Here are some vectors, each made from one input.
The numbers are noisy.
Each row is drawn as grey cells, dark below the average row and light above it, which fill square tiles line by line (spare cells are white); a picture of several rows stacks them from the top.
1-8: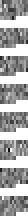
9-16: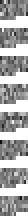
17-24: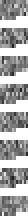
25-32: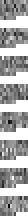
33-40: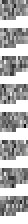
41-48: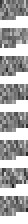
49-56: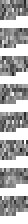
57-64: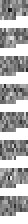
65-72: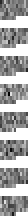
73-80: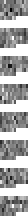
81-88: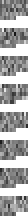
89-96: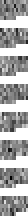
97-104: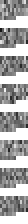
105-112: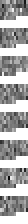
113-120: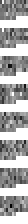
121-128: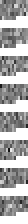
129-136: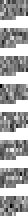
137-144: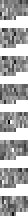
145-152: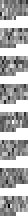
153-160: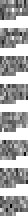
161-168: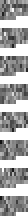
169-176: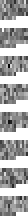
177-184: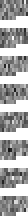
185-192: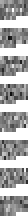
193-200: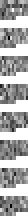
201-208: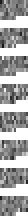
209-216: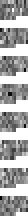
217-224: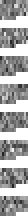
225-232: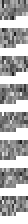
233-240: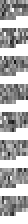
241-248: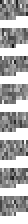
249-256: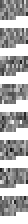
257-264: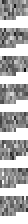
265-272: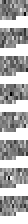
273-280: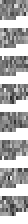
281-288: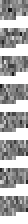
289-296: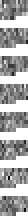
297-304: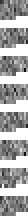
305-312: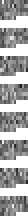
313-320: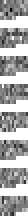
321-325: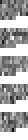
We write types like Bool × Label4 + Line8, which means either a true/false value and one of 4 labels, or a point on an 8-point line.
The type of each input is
Bool × Bool × Bool + Line8 × (Tree13 + Unit) + Tree10.
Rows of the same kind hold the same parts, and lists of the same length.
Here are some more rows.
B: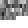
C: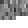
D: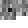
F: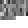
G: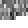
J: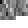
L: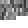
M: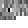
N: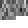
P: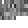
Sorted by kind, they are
B
C, F, J, N
D, G
L, M, P

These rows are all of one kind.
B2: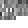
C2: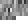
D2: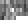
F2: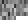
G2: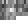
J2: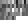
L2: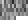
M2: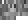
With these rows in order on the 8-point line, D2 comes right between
G2 and J2.
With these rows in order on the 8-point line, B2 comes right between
C2 and F2.
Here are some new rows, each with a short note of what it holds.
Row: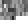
three true/false values
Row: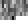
three true/false values
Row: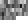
a point on an 8-point line
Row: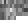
a point on an 8-point line and a node of a 13-node tree
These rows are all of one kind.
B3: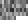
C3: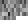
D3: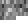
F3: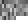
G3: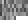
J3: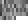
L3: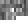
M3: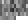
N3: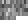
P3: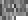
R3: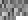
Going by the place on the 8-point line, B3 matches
G3, J3, M3 and P3.
